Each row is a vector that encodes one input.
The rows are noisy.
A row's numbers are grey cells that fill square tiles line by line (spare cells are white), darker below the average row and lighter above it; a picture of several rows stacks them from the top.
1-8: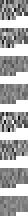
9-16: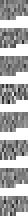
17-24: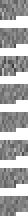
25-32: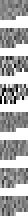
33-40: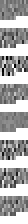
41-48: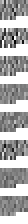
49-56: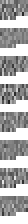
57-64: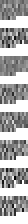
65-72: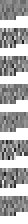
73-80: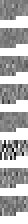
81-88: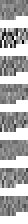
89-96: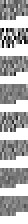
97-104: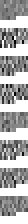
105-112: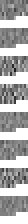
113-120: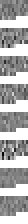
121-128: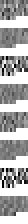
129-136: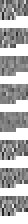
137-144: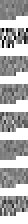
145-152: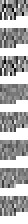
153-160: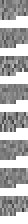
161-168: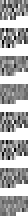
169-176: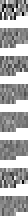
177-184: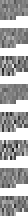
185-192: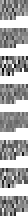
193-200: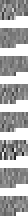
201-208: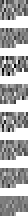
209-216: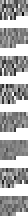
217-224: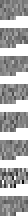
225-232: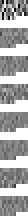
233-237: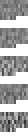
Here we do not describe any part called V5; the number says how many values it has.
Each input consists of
one of 12 labels, a true/false value and a value of V5.
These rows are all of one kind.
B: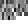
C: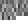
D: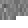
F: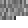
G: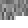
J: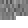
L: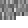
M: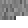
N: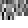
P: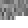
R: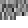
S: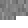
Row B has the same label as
D, F and S.
